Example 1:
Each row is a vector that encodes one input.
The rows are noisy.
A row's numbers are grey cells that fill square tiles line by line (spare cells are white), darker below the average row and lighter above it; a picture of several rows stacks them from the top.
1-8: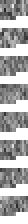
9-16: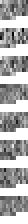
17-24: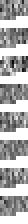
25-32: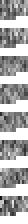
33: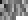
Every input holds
either a fixed value, or three true/false values.
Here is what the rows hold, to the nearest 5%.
About 20% of them hold a fixed value. The rest hold three true/false values.
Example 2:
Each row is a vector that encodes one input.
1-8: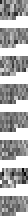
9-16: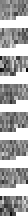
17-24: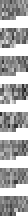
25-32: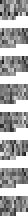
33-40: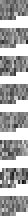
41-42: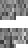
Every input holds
three true/false values.
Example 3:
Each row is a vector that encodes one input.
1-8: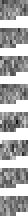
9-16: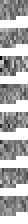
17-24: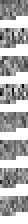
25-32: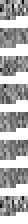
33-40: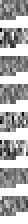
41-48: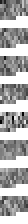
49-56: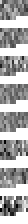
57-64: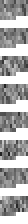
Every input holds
either a fixed value, or three true/false values.
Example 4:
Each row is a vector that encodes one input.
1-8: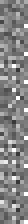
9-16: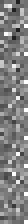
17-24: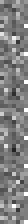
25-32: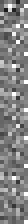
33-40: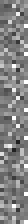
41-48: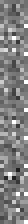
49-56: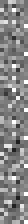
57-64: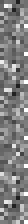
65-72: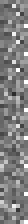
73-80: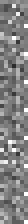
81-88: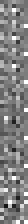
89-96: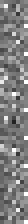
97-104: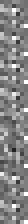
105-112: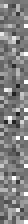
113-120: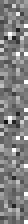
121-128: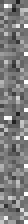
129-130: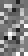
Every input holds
a node of a 7-node tree.
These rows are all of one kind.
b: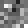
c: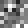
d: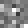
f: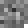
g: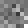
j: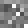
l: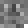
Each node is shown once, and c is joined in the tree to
b.
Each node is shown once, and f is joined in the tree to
j and l.
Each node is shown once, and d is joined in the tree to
g.
